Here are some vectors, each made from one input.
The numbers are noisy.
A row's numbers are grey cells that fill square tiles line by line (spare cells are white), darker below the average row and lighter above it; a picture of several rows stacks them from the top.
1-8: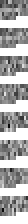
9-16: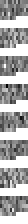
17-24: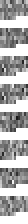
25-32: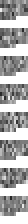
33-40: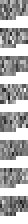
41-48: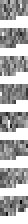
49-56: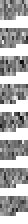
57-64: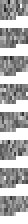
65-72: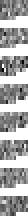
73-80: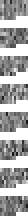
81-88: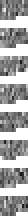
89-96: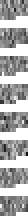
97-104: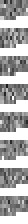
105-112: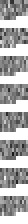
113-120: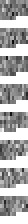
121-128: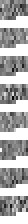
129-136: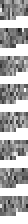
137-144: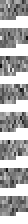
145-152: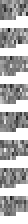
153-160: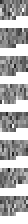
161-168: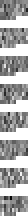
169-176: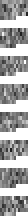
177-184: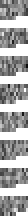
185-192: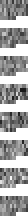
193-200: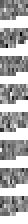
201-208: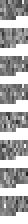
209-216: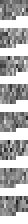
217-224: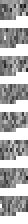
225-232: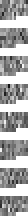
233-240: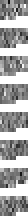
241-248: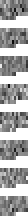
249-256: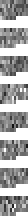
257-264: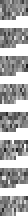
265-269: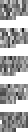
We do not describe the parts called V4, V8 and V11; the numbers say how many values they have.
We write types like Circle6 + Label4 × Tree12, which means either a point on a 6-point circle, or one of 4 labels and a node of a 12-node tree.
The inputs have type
(Bool × Line6 + V8) × Line6 × V4 + V11.
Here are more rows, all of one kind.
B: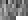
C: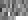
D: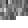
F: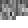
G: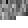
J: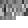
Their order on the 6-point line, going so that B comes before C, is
G, B, F, D, J, C.
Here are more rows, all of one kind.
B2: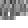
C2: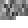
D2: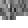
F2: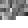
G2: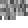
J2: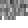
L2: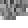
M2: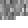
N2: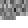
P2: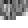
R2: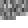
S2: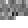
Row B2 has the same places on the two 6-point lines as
N2 and S2.
